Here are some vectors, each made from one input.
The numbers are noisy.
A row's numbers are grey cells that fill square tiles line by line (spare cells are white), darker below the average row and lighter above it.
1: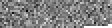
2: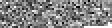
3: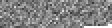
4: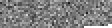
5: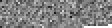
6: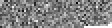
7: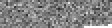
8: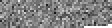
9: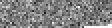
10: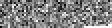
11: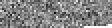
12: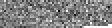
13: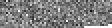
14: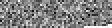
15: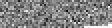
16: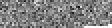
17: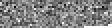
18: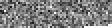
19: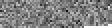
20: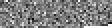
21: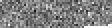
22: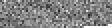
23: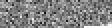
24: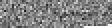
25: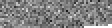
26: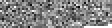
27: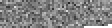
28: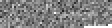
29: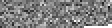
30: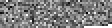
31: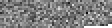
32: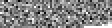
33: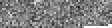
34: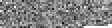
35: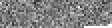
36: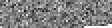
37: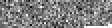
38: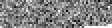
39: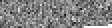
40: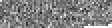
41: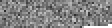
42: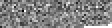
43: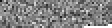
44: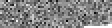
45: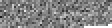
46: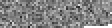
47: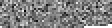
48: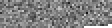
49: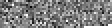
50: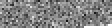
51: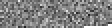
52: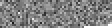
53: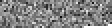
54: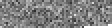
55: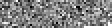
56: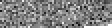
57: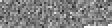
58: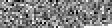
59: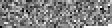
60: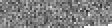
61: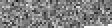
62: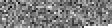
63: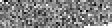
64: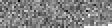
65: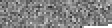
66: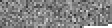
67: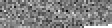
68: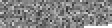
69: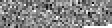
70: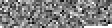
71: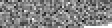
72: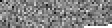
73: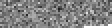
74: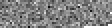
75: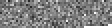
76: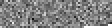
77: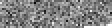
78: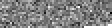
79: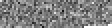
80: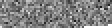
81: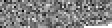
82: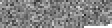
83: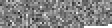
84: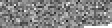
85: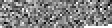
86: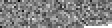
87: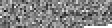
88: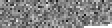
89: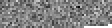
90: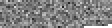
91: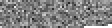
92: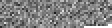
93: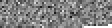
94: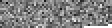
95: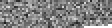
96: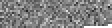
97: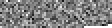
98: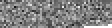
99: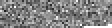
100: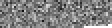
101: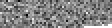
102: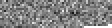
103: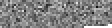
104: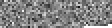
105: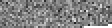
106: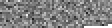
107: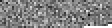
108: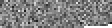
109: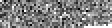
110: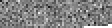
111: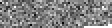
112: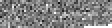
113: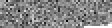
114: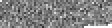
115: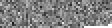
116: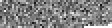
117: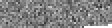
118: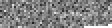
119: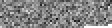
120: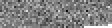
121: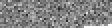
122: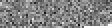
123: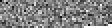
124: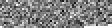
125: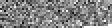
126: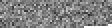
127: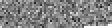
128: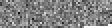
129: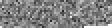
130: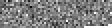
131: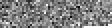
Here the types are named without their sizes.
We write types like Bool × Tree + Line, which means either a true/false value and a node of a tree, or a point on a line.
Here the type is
Bool × Bool × Bool × Bool.
